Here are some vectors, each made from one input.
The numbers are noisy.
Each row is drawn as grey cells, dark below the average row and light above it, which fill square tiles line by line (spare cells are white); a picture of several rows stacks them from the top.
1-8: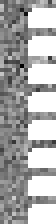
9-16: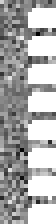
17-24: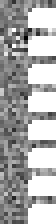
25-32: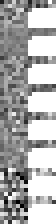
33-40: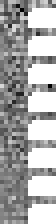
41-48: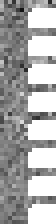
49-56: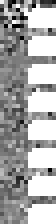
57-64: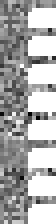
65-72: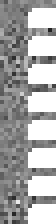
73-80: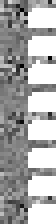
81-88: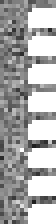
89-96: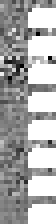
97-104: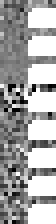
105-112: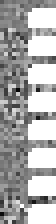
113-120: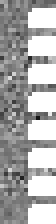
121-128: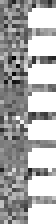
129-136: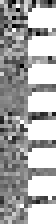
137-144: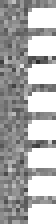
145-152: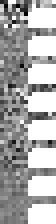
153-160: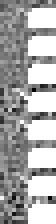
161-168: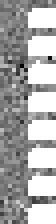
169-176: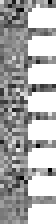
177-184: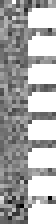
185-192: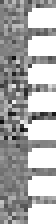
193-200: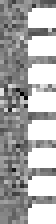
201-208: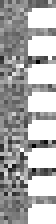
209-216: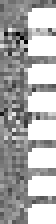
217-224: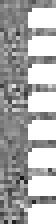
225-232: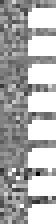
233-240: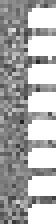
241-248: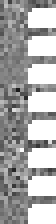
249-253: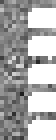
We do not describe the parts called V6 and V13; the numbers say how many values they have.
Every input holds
a value of V13, together with either a point on a 7-point line and four true/false values, or a value of V6.
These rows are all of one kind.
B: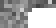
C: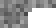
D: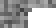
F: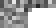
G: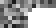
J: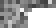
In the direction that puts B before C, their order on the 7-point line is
J, B, D, C, G, F.
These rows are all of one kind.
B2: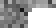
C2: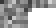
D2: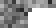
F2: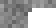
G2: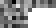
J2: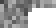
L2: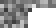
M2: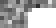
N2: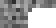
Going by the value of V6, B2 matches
G2, M2 and N2.
